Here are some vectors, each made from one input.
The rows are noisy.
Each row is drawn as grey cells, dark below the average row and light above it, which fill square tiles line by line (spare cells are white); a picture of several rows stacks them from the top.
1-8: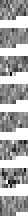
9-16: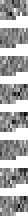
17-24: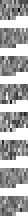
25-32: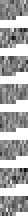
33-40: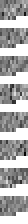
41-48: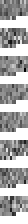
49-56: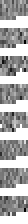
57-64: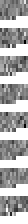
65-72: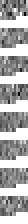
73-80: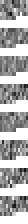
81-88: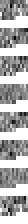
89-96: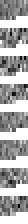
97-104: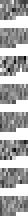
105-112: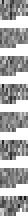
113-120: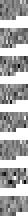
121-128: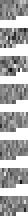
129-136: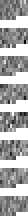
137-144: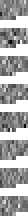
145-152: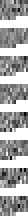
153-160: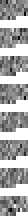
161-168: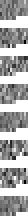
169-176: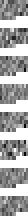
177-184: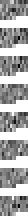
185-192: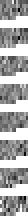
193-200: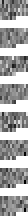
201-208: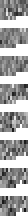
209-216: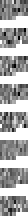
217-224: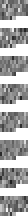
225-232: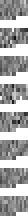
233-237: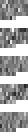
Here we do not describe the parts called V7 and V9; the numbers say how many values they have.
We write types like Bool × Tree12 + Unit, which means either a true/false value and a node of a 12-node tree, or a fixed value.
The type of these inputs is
((Bool × Bool × Bool + V7) × V9 + Circle8) × Circle6.
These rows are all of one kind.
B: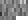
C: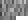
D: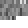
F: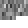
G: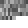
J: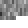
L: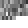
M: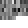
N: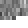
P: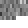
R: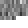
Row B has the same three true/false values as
D, L and R.
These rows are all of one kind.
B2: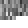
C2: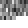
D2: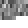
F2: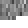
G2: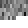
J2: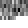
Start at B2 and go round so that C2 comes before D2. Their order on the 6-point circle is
B2, C2, J2, G2, F2, D2.
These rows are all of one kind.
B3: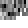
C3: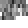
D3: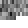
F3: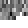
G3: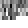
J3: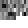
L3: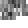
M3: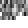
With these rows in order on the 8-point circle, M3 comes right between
C3 and G3.
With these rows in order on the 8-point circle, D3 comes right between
F3 and J3.
